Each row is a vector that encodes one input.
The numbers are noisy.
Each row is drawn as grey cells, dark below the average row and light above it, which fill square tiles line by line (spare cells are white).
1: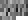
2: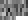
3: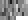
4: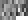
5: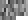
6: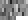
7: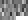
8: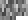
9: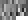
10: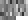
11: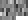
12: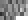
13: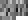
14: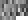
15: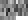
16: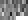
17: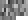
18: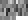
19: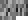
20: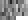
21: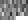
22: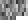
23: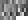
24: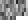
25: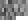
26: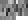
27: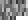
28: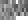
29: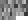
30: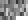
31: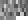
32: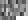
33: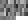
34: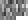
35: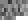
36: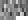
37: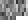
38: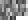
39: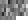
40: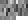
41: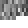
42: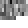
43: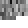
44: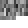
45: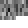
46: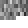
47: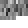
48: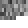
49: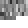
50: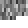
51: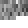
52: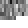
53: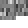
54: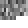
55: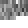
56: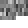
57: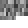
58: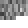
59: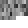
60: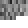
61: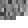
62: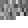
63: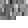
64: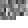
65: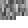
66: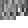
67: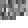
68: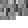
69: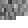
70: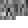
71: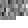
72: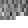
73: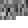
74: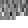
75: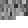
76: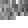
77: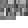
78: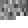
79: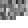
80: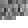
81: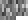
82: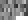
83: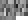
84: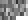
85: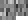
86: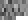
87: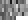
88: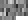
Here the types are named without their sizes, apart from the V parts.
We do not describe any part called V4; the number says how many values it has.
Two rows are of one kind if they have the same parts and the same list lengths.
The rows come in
2 kinds.
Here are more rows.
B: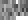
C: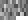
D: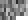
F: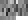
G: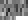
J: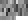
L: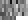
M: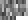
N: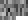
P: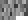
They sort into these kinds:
B, C, F, G, J, N, P
D, L, M

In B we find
a label and a true/false value.
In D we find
a point on a line and a value of V4.
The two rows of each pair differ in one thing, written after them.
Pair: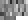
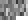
the value of V4
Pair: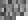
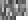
the value of V4
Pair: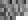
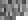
the place on the line
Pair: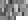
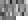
the place on the line
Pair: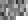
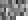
the place on the line
